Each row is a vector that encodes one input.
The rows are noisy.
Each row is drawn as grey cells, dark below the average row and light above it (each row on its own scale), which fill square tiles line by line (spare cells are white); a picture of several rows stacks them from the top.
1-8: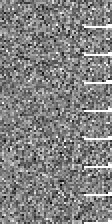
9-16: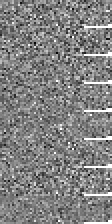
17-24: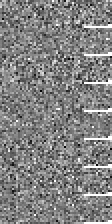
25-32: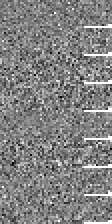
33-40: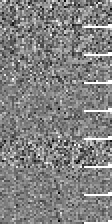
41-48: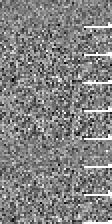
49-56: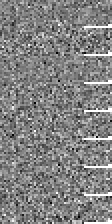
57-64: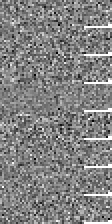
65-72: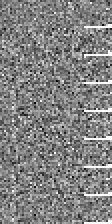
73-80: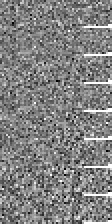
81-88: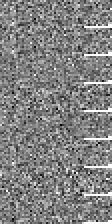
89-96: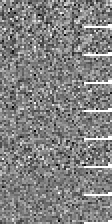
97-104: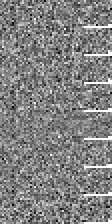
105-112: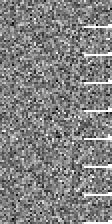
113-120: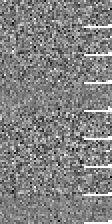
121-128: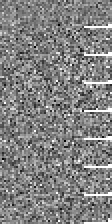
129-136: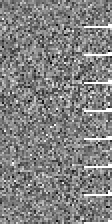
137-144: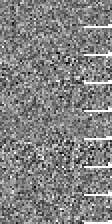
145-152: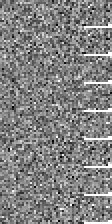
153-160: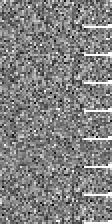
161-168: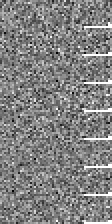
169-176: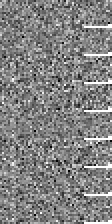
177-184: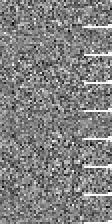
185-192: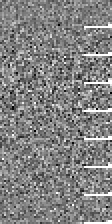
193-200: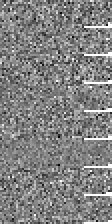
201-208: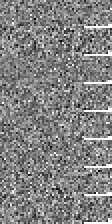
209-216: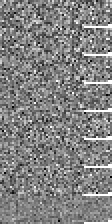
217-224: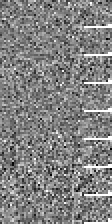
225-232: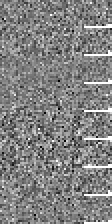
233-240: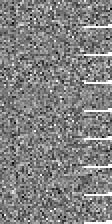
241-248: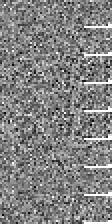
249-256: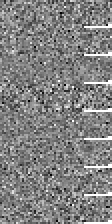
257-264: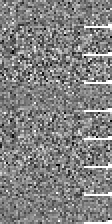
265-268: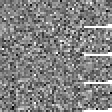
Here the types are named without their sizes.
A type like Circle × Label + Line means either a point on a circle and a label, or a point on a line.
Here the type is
Bool × Line × (Tree + Unit).
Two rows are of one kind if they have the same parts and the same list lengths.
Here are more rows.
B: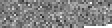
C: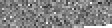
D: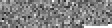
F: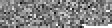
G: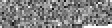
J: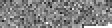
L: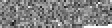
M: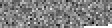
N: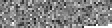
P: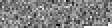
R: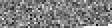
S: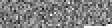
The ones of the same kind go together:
B, C, F, M, P, R
D, G, J, L, N, S

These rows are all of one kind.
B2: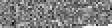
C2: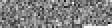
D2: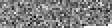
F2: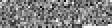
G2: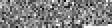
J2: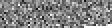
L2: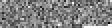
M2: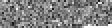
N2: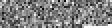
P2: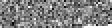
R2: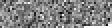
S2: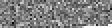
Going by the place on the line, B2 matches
F2, N2 and S2.
